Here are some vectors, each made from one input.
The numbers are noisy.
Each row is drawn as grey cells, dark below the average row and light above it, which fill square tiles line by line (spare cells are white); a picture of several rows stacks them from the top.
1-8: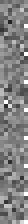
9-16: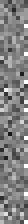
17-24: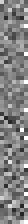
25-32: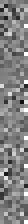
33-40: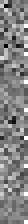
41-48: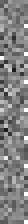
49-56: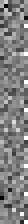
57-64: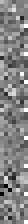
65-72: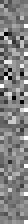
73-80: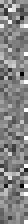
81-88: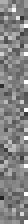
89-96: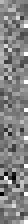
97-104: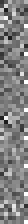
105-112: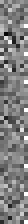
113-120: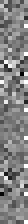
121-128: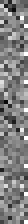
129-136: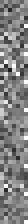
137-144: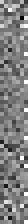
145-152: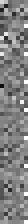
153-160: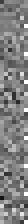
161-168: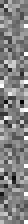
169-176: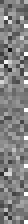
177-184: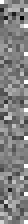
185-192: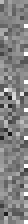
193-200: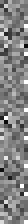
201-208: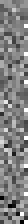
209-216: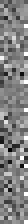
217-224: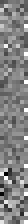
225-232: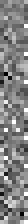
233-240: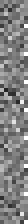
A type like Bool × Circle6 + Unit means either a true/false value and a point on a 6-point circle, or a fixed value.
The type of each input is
Bool × Bool × Bool.
